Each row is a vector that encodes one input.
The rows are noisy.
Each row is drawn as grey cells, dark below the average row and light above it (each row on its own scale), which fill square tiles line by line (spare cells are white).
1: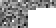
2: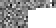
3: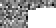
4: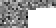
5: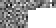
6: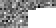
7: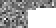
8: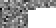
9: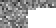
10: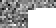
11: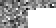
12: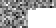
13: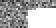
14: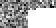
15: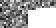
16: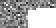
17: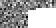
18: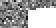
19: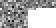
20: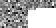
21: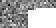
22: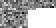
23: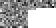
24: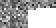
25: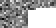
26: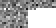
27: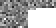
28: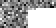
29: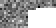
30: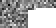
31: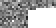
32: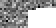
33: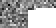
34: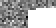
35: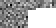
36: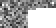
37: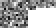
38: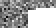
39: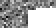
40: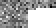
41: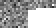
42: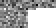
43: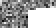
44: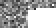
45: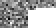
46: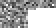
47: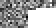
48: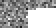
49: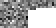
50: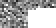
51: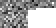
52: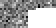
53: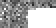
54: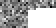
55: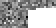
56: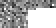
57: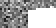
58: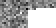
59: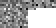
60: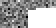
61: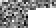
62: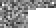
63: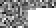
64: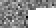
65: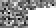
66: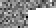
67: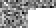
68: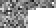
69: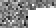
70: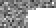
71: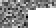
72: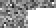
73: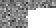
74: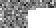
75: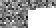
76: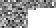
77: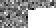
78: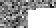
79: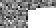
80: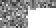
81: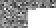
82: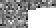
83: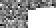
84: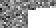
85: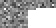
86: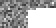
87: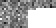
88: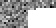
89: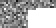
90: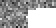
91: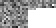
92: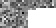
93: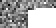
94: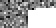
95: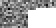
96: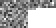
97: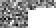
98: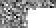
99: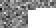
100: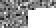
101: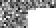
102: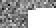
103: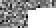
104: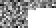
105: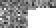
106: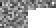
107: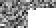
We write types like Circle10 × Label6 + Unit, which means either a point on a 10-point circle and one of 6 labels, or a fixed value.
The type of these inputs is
Bool × Circle10 + Tree10 + Unit.
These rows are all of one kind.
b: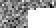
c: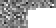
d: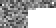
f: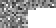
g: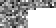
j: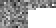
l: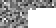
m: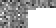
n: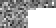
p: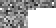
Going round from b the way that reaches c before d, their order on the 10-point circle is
b, g, j, l, c, f, p, n, d, m.
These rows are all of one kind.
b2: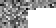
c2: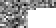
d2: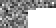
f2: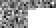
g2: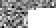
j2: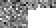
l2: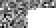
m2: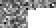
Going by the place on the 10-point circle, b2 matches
c2 and m2.
